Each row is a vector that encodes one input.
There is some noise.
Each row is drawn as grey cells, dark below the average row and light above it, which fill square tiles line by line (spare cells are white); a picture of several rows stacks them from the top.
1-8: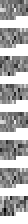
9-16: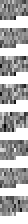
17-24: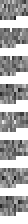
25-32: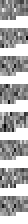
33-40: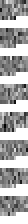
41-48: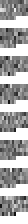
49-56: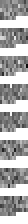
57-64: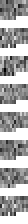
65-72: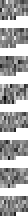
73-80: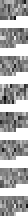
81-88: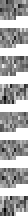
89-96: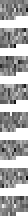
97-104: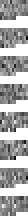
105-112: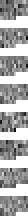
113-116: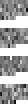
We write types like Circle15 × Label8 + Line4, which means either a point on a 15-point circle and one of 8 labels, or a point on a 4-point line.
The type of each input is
Circle9 + Circle10 + Unit.
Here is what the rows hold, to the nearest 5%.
About 45% of them hold a point on a 9-point circle. About 45% of them hold a point on a 10-point circle. The rest hold a fixed value.
